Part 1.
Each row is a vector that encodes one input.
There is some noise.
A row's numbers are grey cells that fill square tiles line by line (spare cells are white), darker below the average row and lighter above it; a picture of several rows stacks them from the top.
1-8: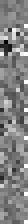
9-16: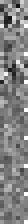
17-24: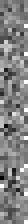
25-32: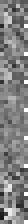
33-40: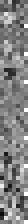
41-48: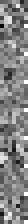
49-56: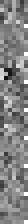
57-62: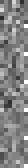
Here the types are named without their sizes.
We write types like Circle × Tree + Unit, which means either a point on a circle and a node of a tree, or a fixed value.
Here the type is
Circle.
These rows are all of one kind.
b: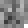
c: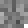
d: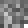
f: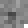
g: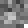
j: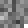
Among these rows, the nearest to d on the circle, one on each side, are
f and j.
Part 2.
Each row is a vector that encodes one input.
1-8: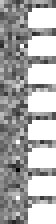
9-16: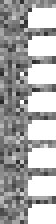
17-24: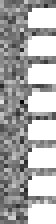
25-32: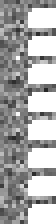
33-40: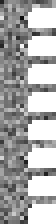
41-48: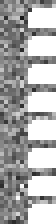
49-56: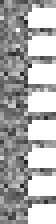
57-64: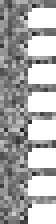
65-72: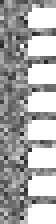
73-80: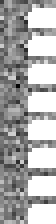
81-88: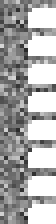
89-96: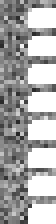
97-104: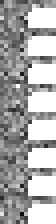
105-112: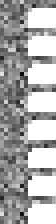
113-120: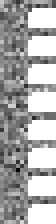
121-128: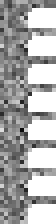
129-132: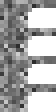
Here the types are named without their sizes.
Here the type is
Bool × Bool × Bool × Bool.
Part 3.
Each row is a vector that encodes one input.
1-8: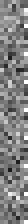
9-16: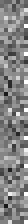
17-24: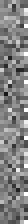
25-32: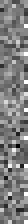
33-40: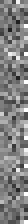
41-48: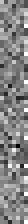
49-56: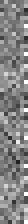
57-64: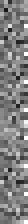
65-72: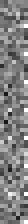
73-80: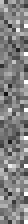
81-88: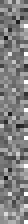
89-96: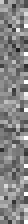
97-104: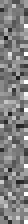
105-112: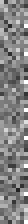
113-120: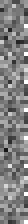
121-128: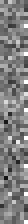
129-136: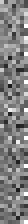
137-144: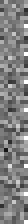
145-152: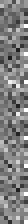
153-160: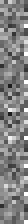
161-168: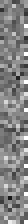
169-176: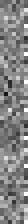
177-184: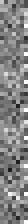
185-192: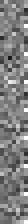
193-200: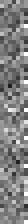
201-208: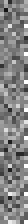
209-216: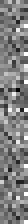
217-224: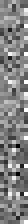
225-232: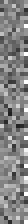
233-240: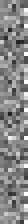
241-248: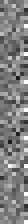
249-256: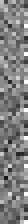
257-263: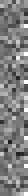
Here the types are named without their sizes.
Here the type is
Circle + Unit.
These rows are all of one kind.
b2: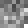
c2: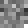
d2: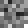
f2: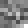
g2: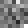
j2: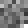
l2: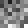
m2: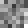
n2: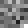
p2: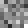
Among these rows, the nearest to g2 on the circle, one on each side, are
j2 and n2.
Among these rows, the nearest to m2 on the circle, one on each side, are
b2 and p2.
